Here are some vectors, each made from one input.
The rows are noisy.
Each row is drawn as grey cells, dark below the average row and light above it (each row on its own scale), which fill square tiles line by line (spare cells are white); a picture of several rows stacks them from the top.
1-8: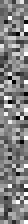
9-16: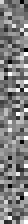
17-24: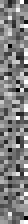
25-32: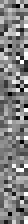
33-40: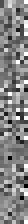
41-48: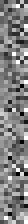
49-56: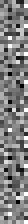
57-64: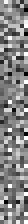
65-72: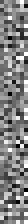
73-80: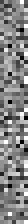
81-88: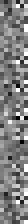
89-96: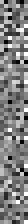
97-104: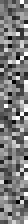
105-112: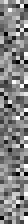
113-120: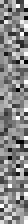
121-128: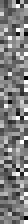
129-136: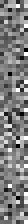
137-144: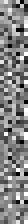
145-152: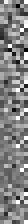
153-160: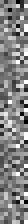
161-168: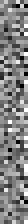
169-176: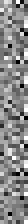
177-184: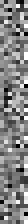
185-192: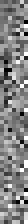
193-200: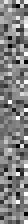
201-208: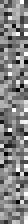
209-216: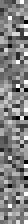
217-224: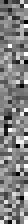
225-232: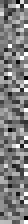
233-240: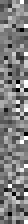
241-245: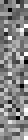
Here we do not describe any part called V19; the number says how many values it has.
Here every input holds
either a point on a 10-point line and three true/false values, or a value of V19.
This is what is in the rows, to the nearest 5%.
About 55% of them hold a point on a 10-point line and three true/false values. The rest hold a value of V19.
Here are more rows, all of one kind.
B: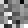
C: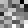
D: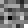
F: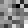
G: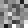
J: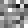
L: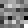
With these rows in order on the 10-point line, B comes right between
G and L.
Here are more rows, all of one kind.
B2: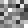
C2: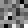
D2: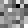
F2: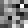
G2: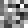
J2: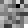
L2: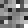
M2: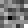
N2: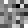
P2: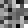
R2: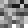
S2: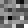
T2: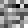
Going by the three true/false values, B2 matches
G2, J2, N2 and P2.
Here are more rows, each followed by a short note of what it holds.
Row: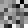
a point on a 10-point line and three true/false values
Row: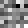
a value of V19
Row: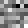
a point on a 10-point line and three true/false values
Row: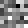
a value of V19
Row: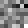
a point on a 10-point line and three true/false values
